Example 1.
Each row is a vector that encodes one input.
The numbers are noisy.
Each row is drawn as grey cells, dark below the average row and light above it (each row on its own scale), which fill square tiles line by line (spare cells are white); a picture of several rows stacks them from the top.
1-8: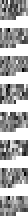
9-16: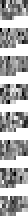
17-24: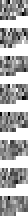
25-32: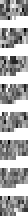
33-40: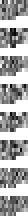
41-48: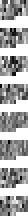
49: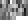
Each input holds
either a point on a 4-point line, or a point on a 5-point line.
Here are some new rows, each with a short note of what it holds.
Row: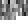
a point on a 4-point line
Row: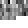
a point on a 4-point line
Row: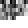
a point on a 5-point line
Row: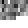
a point on a 5-point line
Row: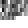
a point on a 5-point line
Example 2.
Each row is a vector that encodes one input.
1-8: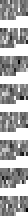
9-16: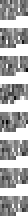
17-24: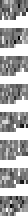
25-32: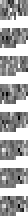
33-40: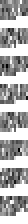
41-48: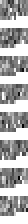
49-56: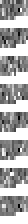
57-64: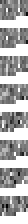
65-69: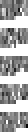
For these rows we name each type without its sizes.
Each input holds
a list of points on a line.
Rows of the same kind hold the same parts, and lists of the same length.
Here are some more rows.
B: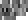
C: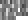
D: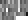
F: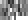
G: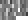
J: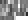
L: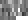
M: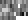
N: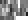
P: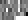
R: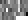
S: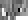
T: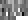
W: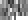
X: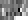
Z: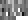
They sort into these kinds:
B, S, X
C, D, G, J, L, M, N, P, R, T, Z
F, W

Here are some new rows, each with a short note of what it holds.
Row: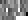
a list of one item
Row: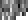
a list of two items
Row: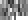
the empty list
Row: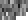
a list of two items
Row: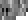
a list of two items
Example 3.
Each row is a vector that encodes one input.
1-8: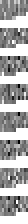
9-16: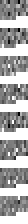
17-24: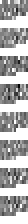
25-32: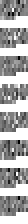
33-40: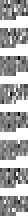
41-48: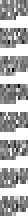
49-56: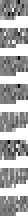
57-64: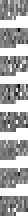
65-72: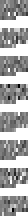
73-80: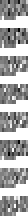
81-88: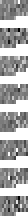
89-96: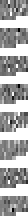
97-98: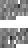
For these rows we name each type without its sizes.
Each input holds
a point on a line, together with either a fixed value, or three true/false values.
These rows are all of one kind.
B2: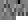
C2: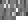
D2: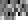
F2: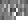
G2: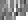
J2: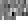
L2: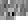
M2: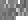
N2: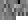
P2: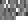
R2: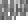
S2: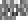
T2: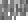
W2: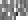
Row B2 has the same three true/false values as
N2, R2 and T2.
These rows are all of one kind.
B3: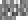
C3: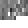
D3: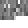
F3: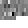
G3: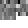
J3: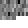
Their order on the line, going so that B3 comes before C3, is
G3, J3, F3, B3, C3, D3.
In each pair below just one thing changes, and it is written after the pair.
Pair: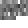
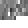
one of the three true/false values
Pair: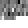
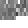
the place on the line
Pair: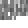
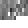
the place on the line
